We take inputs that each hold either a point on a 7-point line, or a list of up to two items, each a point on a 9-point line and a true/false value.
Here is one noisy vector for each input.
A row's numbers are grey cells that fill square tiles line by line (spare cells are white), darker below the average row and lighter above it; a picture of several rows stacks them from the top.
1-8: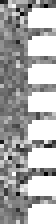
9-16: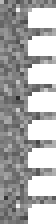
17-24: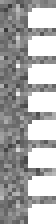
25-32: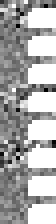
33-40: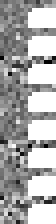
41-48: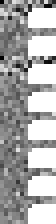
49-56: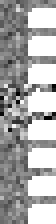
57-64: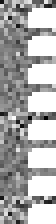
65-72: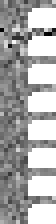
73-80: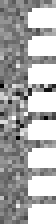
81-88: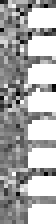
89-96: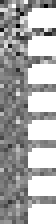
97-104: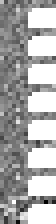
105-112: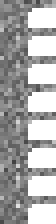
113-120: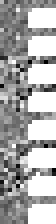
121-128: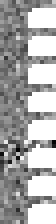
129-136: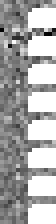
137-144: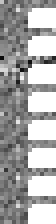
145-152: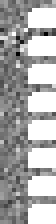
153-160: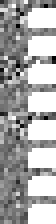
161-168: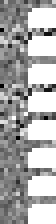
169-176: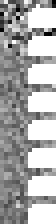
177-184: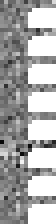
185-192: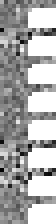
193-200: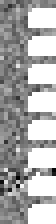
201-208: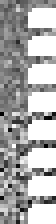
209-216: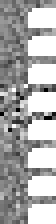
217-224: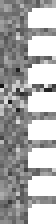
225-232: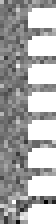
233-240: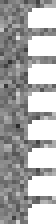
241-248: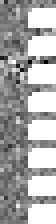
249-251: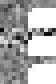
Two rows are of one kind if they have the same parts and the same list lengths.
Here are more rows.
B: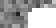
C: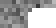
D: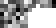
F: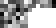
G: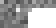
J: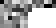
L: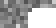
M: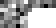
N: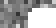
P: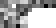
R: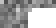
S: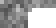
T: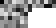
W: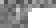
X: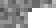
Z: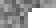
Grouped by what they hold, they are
B, C, L, N, X, Z
D, F
G, R, S, W
J, M, P, T

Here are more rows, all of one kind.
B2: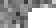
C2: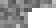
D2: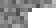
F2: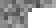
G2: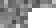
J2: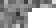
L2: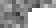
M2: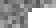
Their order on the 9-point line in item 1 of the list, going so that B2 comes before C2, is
B2, G2, J2, C2, D2, L2, F2, M2.
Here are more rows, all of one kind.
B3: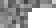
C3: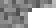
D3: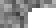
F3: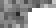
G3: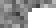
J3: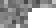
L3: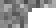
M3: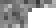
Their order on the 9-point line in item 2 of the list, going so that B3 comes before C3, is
B3, D3, L3, G3, J3, C3, F3, M3.
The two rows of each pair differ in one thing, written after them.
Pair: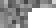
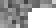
the place on the 9-point line in item 1 of the list
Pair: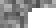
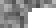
the true/false value in item 2 of the list
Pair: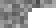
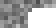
the place on the 9-point line in item 1 of the list
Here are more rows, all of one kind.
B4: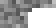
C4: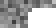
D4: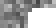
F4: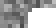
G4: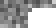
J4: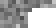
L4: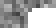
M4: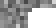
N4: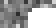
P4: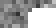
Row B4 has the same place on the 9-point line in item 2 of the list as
D4, F4, J4 and M4.
